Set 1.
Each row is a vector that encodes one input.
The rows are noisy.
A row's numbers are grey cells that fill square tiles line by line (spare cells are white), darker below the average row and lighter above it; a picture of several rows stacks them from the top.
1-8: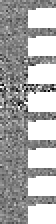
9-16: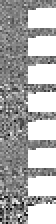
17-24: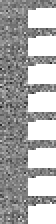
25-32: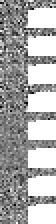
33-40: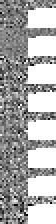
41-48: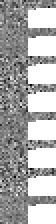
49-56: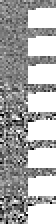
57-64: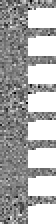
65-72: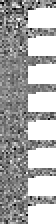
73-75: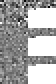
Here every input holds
either a point on a 5-point line, or a point on a 7-point line.
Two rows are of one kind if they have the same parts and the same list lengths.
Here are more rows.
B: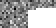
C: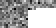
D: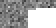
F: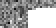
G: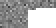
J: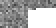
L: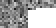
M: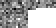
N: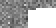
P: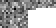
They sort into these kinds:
B, C, F, L, M, P
D, G, J, N

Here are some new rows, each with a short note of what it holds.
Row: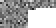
a point on a 7-point line
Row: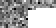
a point on a 5-point line
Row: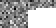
a point on a 5-point line
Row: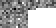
a point on a 5-point line
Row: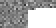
a point on a 7-point line
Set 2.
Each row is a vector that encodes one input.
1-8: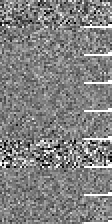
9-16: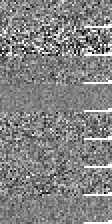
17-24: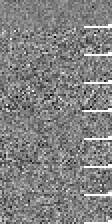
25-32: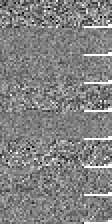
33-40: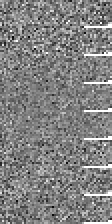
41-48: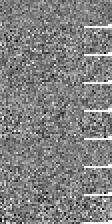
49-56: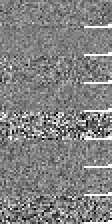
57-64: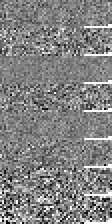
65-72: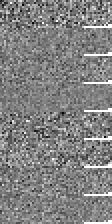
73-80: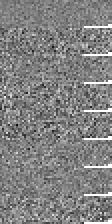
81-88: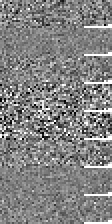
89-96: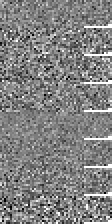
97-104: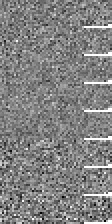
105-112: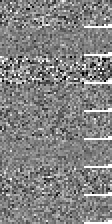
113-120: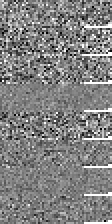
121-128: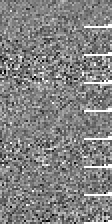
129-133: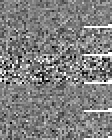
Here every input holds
either a point on an 11-point circle, or a fixed value, or a node of a 10-node tree.
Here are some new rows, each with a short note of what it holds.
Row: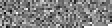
a point on an 11-point circle
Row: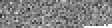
a node of a 10-node tree
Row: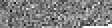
a point on an 11-point circle
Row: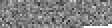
a fixed value
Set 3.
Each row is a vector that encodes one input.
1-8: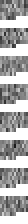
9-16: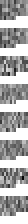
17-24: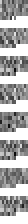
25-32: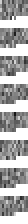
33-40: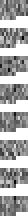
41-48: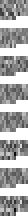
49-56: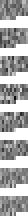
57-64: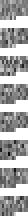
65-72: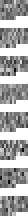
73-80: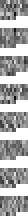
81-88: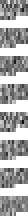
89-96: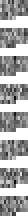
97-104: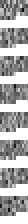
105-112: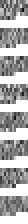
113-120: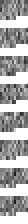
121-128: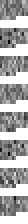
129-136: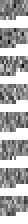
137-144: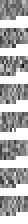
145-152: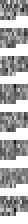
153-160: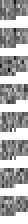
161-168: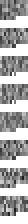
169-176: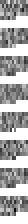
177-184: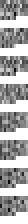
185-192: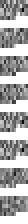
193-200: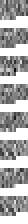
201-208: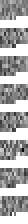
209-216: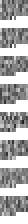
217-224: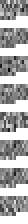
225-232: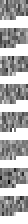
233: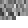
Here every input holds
either a point on a 15-point circle, or a point on a 4-point line.
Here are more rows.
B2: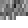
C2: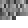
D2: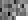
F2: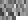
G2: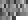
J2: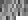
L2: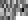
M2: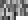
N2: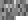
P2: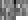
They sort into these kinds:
B2, C2, D2, F2, G2, J2, N2, P2
L2, M2

